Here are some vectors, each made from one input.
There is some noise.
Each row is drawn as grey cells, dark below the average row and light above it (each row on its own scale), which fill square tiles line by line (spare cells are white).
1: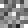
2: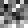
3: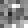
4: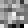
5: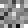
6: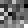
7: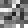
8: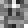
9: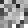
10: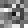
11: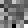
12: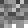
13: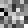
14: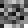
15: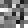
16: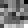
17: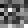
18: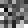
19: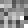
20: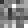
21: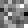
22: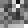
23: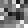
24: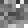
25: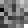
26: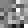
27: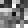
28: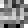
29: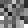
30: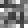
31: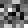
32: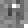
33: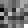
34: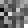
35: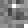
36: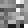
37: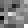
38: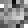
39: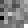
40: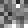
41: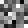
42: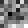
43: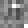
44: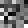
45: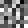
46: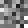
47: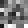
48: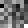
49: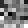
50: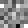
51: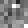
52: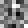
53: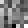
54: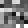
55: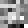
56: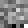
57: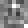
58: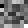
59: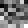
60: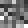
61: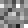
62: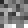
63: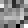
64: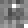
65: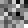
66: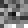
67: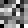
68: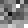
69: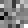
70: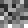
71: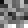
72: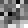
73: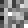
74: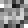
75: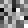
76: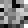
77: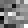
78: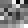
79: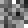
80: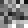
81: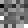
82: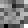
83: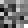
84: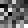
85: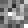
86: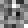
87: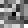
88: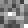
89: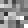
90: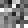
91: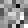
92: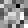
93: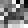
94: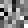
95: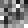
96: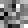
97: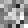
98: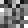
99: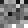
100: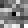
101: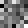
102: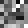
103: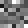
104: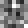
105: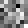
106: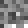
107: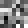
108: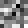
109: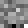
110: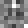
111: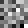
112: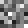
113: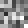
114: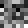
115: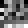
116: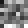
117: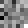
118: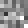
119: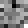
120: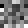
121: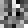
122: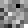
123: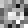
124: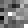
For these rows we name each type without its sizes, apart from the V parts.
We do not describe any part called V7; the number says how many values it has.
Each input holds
either a point on a line, or a true/false value and a value of V7.
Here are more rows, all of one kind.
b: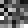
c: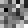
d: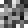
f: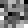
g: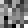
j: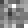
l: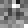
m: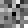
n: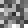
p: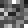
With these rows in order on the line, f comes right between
b and c.
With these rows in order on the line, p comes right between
b and n.
